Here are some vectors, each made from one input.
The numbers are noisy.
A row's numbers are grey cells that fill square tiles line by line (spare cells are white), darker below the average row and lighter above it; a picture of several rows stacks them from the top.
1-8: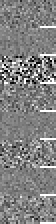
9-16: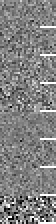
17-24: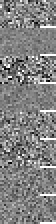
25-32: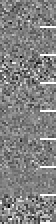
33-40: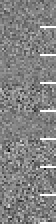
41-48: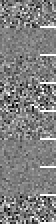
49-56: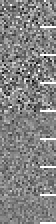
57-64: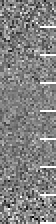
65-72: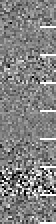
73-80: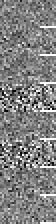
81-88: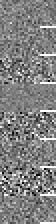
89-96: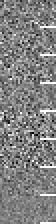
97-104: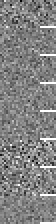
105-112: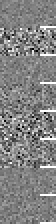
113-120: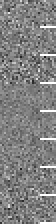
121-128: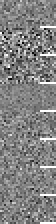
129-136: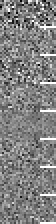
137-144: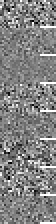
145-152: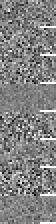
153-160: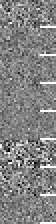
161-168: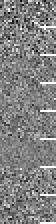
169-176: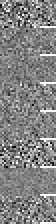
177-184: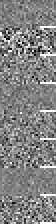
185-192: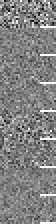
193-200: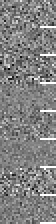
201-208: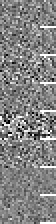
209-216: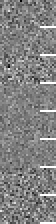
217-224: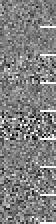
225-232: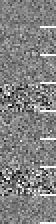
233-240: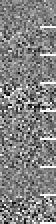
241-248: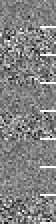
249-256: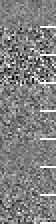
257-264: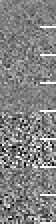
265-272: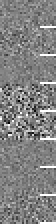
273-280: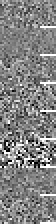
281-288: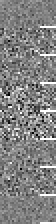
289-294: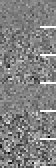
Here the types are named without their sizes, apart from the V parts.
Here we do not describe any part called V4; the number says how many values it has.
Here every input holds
a point on a line and a true/false value, together with either a point on a line, or a value of V4.
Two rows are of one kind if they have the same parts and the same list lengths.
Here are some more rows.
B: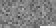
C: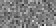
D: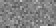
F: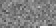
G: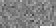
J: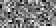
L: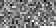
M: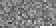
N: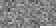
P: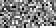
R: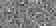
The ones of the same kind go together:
B, M, N, P
C, D, F, G, J, L, R

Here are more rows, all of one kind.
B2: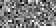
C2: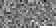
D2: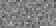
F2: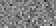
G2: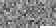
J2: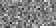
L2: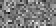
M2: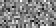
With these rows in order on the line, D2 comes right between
B2 and M2.
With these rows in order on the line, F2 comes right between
G2 and J2.
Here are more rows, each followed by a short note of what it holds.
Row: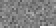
a point on each of two lines and a true/false value
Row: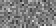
a point on a line, a true/false value and a value of V4
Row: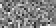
a point on each of two lines and a true/false value
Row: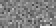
a point on a line, a true/false value and a value of V4
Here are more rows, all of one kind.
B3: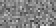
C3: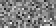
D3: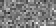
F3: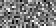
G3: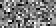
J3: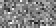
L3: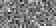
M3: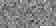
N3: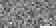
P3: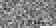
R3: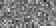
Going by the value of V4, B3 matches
C3, D3 and N3.
